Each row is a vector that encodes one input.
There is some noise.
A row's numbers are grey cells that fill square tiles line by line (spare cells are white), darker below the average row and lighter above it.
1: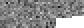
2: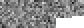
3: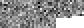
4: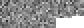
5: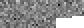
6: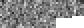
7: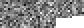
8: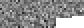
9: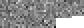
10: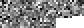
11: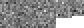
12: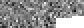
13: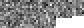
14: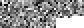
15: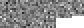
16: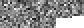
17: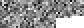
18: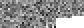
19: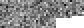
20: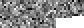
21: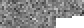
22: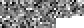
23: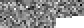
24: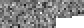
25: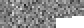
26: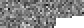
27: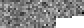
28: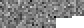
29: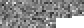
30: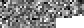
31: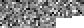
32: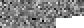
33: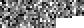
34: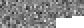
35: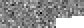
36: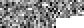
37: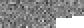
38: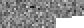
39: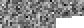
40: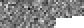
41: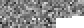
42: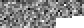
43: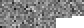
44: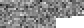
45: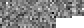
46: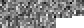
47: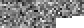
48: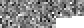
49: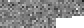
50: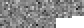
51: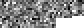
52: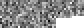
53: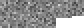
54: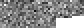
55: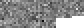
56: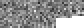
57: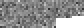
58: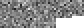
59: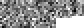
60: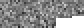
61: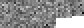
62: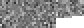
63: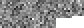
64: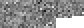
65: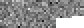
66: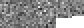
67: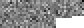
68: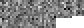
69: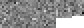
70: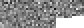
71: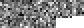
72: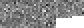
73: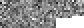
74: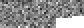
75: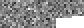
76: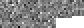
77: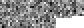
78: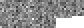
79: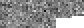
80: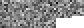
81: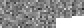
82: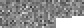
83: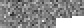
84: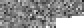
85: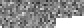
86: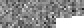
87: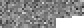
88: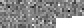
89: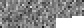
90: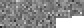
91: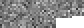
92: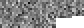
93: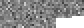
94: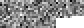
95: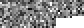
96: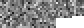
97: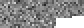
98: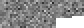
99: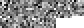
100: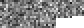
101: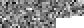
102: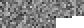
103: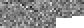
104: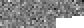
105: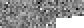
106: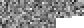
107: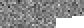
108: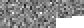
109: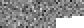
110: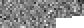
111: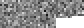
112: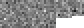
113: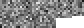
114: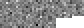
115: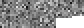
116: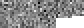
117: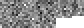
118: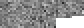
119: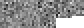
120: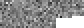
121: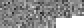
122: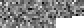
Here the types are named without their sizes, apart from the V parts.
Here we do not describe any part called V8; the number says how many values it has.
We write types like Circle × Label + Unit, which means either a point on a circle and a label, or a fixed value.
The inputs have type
Bool × Bool × Bool × Bool × (Line + V8).
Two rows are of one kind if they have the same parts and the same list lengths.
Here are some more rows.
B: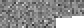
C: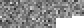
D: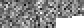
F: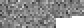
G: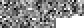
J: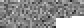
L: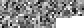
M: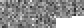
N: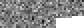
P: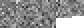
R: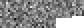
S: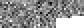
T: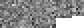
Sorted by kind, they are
B, F, J, N, P, R, S, T
C, D, G, L, M

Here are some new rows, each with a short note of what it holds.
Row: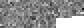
four true/false values and a value of V8
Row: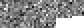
a point on a line and four true/false values
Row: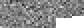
a point on a line and four true/false values
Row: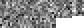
four true/false values and a value of V8
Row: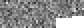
four true/false values and a value of V8
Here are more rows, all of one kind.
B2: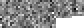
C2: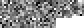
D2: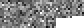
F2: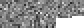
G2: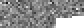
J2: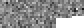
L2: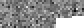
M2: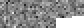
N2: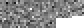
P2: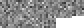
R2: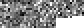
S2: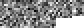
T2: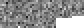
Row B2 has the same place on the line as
D2, M2, R2 and T2.
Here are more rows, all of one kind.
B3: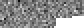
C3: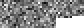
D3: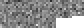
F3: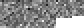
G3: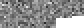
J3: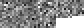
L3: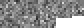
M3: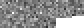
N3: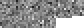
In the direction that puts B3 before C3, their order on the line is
B3, J3, F3, L3, N3, C3, M3, G3, D3.
